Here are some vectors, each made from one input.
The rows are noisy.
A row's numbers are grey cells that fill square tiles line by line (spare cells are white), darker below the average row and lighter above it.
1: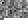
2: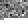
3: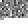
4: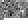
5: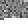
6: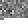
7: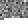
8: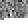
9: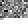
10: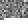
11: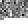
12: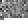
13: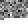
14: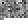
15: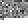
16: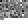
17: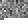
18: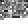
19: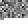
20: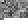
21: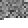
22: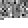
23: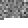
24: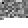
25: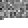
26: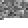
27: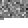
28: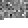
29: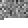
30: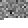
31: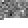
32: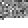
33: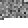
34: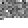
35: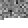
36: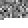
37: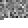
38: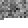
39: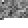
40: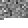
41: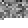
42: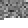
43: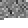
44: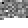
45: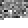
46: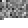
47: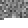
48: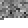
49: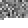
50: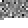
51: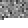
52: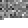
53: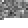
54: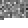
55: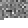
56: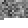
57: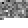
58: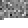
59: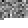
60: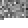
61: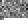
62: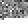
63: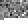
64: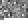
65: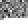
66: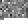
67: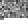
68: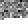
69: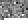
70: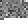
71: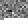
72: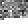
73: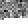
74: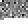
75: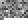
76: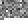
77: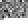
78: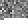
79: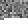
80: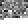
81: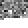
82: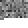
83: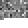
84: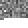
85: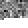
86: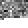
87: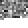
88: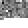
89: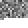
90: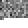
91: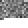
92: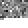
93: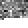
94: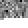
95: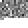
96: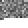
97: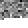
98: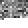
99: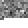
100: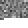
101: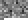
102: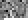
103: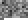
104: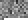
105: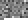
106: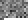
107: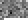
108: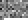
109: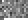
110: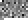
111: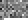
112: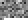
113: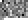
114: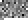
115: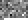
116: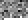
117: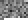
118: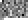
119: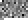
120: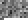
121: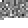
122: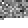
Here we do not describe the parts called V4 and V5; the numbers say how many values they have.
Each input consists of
a point on a 6-point line, together with either three true/false values and a value of V4, or a value of V5.
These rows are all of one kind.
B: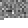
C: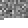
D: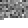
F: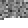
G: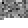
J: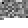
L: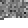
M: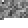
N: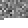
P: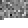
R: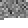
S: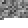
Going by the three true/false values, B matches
D, L and R.
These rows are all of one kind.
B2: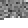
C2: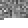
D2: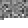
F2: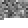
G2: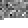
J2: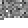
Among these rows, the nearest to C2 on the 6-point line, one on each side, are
B2 and D2.
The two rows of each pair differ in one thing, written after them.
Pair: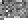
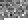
the place on the 6-point line
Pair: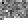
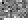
the value of V4
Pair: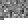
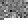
the place on the 6-point line
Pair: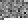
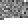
one of the three true/false values
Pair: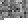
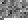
the value of V4
